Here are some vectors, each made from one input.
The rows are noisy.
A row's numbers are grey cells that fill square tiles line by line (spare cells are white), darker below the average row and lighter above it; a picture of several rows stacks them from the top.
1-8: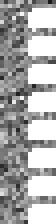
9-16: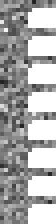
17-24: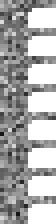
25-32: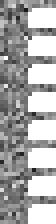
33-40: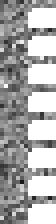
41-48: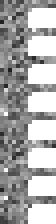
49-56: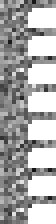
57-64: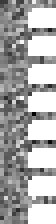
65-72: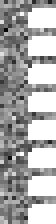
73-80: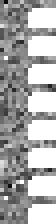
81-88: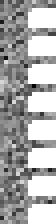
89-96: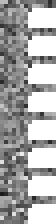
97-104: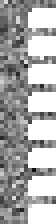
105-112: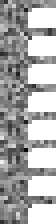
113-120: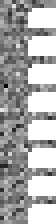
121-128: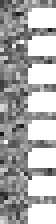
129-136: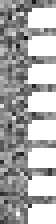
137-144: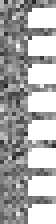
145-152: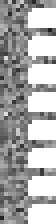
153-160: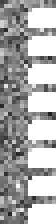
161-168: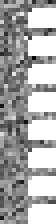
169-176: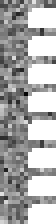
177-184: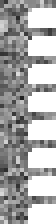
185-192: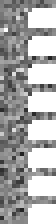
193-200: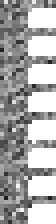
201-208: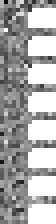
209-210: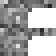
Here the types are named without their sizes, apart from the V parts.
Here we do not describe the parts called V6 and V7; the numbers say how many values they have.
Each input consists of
a point on a line, together with either a point on a line, a true/false value and a value of V6, or a value of V7.
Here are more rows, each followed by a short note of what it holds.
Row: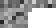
a point on a line and a value of V7
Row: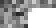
a point on a line and a value of V7
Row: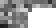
a point on a line and a value of V7
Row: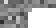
a point on a line and a value of V7
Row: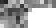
a point on each of two lines, a true/false value and a value of V6
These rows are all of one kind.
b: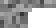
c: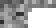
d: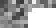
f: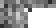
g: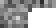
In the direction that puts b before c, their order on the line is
f, g, b, c, d.
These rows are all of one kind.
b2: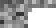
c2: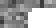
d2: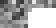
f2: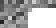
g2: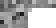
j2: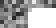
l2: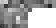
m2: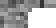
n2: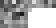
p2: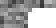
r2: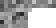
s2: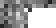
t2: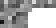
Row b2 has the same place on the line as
f2, g2, r2 and t2.
